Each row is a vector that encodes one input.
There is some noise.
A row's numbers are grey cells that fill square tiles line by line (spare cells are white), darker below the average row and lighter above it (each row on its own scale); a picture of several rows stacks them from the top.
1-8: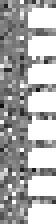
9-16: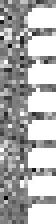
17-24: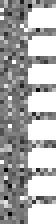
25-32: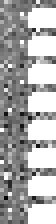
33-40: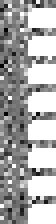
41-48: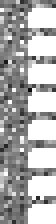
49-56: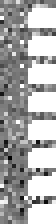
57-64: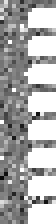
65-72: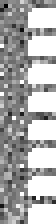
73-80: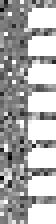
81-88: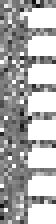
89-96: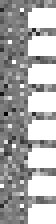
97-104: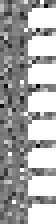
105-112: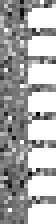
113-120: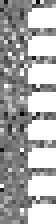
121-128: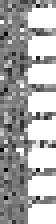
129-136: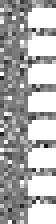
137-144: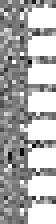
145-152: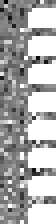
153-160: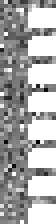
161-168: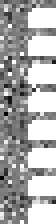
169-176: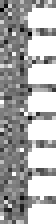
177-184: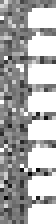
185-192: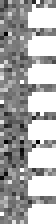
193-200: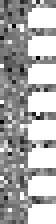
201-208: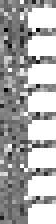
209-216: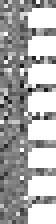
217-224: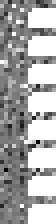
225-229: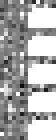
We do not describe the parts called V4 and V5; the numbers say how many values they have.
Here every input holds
a point on a 6-point line and a node of an 8-node tree, together with either a point on a 6-point line and a value of V4, or a value of V5.
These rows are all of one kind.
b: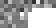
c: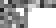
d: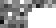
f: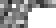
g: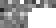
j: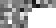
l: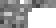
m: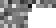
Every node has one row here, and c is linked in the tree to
b, f and j.
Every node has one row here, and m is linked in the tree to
b and g.
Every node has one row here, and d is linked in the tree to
b and l.
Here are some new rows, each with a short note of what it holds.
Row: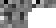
a point on each of two 6-point lines, a node of an 8-node tree and a value of V4
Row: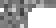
a point on each of two 6-point lines, a node of an 8-node tree and a value of V4
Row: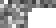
a point on a 6-point line, a node of an 8-node tree and a value of V5
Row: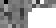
a point on each of two 6-point lines, a node of an 8-node tree and a value of V4
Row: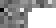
a point on a 6-point line, a node of an 8-node tree and a value of V5
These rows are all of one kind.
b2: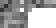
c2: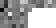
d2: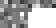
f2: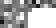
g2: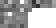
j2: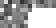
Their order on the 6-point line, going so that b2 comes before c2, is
b2, g2, c2, j2, d2, f2.
